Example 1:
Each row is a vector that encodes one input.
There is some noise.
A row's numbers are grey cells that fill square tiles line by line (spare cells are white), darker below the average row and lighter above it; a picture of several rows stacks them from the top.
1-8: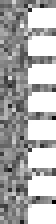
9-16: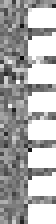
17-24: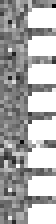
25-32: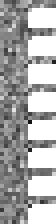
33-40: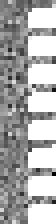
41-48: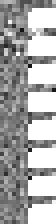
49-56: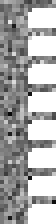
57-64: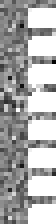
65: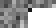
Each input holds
a list of up to two points on a 9-point line.
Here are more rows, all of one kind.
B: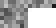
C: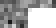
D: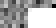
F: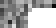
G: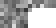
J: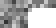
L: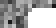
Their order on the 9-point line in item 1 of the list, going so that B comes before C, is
B, D, J, G, C, L, F.
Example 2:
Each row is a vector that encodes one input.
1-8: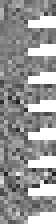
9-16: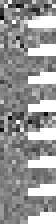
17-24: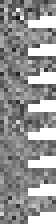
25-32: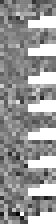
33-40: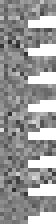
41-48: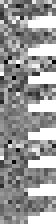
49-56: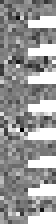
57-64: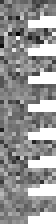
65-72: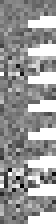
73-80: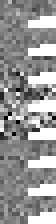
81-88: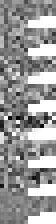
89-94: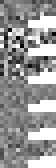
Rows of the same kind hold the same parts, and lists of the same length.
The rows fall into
2 kinds.
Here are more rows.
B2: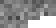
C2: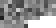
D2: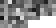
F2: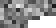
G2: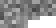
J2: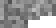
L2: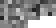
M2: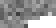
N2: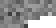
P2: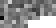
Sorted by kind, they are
B2, D2, F2, G2, J2, L2
C2, M2, N2, P2

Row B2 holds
a node of a 9-node tree and a true/false value.
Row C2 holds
a true/false value.
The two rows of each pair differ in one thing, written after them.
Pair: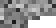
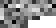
the node of the tree
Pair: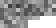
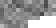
the node of the tree
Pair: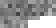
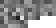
the node of the tree
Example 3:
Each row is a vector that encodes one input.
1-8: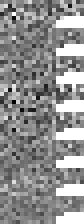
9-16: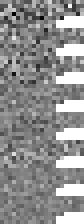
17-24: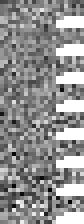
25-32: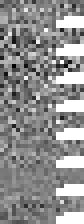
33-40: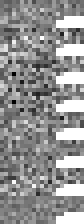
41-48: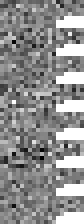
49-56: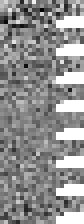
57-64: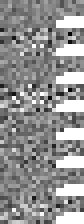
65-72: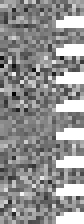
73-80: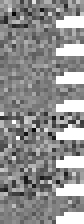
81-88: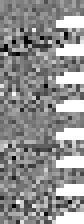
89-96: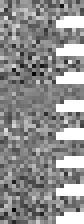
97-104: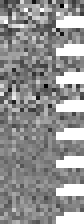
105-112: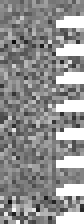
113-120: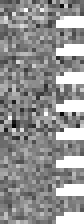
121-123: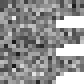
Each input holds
either a fixed value, or a node of a 10-node tree, or four true/false values.
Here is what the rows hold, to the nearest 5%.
About 5% of them hold a fixed value. About 20% of them hold a node of a 10-node tree. The rest hold four true/false values.
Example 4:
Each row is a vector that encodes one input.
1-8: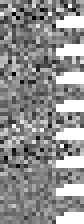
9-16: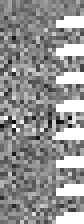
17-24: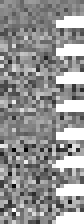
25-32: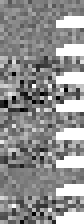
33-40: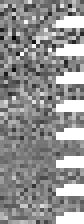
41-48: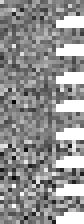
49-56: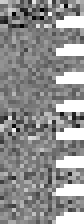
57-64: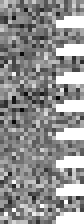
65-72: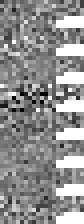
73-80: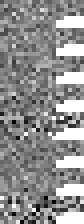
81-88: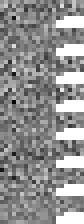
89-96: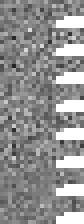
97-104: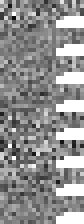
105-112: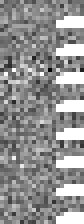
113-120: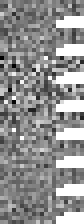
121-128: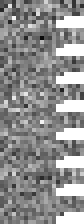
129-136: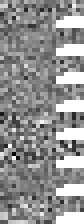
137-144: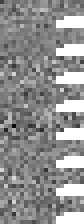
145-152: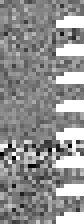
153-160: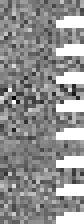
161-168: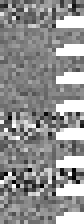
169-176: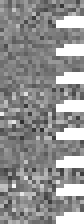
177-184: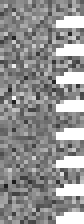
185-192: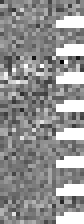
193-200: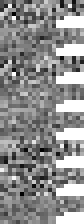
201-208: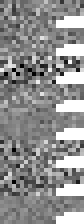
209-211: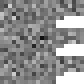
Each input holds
four true/false values, together with either a fixed value, or a node of a 16-node tree.
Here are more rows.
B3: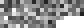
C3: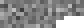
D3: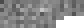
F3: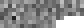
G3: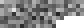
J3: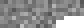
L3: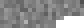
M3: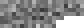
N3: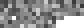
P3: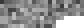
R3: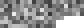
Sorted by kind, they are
B3, C3, F3, G3, J3, M3, N3, R3
D3, L3, P3

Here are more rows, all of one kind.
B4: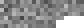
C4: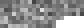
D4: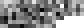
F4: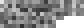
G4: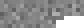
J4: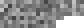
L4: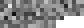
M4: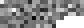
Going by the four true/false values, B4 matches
F4 and J4.
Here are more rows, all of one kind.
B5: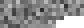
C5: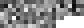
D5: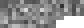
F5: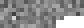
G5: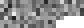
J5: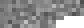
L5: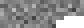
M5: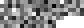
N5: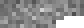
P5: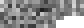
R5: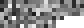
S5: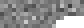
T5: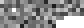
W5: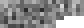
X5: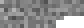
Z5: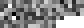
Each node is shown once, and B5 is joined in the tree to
W5 and X5.
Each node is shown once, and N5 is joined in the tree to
R5.
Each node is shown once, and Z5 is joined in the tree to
L5 and P5.
